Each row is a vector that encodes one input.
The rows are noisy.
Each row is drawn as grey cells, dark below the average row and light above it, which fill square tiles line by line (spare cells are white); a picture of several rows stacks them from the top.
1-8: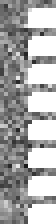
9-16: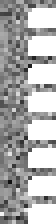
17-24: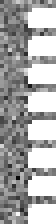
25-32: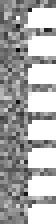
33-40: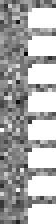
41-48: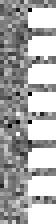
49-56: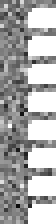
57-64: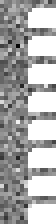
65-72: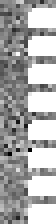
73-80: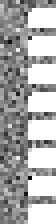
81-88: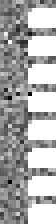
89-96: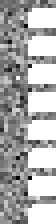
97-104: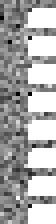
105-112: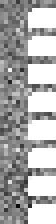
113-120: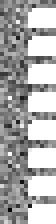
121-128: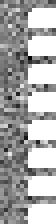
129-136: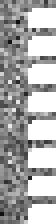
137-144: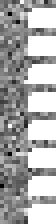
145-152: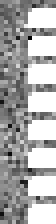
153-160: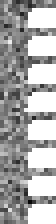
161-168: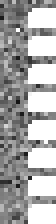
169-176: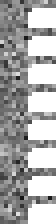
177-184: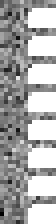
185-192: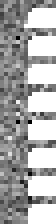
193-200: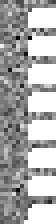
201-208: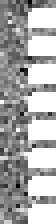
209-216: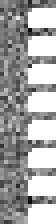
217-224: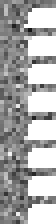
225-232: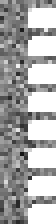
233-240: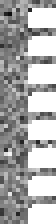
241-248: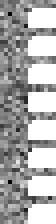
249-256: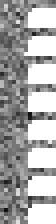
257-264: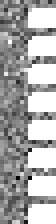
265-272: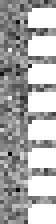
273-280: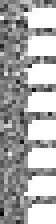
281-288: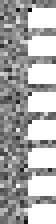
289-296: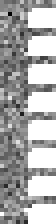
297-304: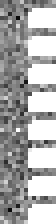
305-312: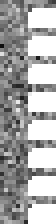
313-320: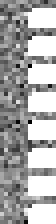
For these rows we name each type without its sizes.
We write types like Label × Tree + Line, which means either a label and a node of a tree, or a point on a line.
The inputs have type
Circle × Tree × Tree.
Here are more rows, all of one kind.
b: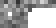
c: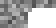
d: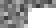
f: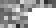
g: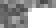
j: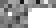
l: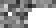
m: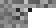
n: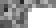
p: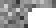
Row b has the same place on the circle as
l and p.
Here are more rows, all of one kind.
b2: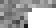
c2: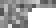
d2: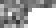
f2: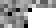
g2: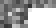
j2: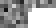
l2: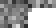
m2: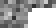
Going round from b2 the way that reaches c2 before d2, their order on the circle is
b2, l2, f2, c2, m2, j2, g2, d2.
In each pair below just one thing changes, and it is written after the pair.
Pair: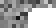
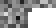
the place on the circle
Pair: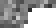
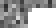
the place on the circle
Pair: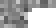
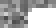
the node of one of the two trees
